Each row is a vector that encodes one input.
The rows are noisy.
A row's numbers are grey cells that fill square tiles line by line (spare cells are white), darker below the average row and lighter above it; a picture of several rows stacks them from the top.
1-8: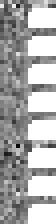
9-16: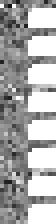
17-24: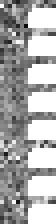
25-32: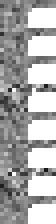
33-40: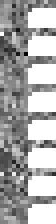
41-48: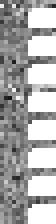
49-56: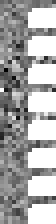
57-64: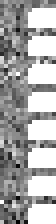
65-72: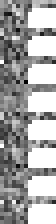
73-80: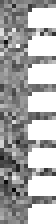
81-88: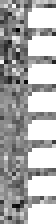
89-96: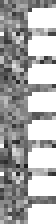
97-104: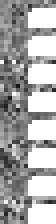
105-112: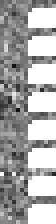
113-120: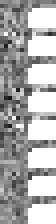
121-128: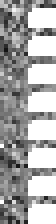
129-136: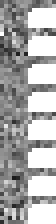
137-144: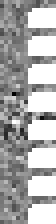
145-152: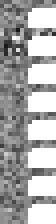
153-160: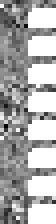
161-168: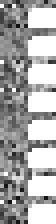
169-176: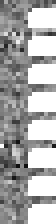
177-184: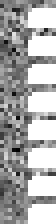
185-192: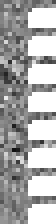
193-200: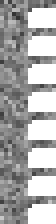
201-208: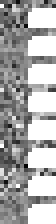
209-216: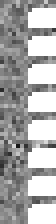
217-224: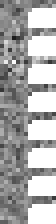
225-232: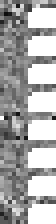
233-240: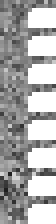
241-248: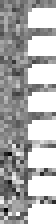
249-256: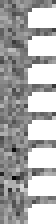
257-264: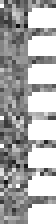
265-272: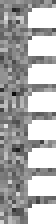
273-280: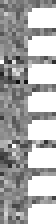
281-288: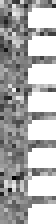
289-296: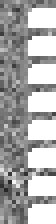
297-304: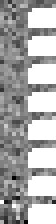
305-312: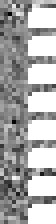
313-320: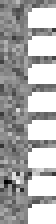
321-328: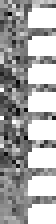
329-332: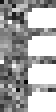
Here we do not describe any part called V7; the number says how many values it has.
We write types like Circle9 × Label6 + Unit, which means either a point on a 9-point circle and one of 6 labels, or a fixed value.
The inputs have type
List2(Line5) + Tree13 × V7 × V7.
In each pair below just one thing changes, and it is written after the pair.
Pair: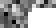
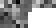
the place on the 5-point line in item 1 of the list
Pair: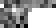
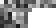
the place on the 5-point line in item 1 of the list
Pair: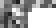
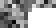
the place on the 5-point line in item 2 of the list
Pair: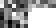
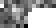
the place on the 5-point line in item 2 of the list
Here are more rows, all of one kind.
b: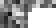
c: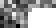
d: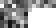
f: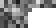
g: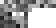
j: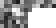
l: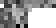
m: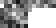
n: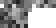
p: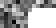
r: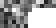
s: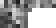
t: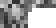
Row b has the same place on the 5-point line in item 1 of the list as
g, j, p and r.
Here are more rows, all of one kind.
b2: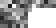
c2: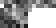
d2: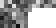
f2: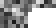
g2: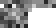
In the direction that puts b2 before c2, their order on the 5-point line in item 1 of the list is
b2, f2, d2, c2, g2.
